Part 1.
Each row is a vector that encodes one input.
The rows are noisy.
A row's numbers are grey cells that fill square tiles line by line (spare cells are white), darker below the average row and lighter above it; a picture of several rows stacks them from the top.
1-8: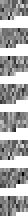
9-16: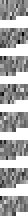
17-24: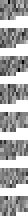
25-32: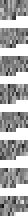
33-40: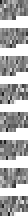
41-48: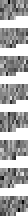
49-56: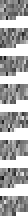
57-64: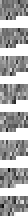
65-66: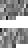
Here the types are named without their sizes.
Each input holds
either a point on a circle, or a point on a line.
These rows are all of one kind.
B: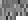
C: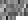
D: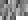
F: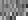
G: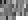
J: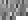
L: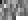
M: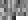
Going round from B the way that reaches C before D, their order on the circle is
B, C, G, L, M, D, J, F.
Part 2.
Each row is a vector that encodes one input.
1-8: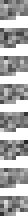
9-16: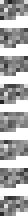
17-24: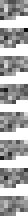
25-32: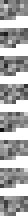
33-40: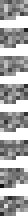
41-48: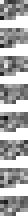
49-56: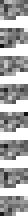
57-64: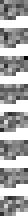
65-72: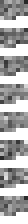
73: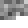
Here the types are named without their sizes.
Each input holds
a true/false value, together with either a fixed value, or a node of a tree.
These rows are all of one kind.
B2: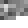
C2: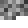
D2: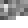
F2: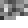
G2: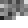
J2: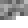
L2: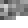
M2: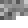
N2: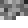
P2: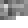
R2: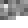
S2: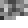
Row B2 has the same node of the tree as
C2, D2, L2 and R2.
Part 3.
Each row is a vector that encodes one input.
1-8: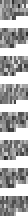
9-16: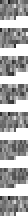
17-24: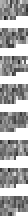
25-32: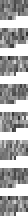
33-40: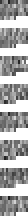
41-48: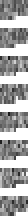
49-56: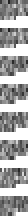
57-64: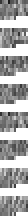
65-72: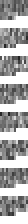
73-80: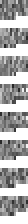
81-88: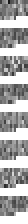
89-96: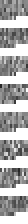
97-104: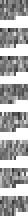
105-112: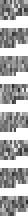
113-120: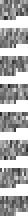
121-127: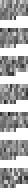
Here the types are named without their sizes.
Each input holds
either a point on a circle, or a point on a line.
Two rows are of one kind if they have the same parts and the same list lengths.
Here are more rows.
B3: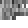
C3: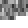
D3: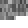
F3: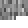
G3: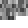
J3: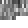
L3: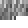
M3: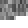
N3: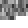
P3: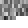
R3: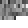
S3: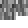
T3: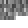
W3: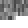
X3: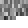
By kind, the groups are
B3, F3, J3, L3, P3, R3, X3
C3, D3, G3, M3, N3, S3, T3, W3

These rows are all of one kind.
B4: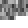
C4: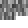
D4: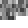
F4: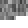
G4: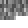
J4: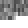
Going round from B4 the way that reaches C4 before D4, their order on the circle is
B4, F4, J4, G4, C4, D4.
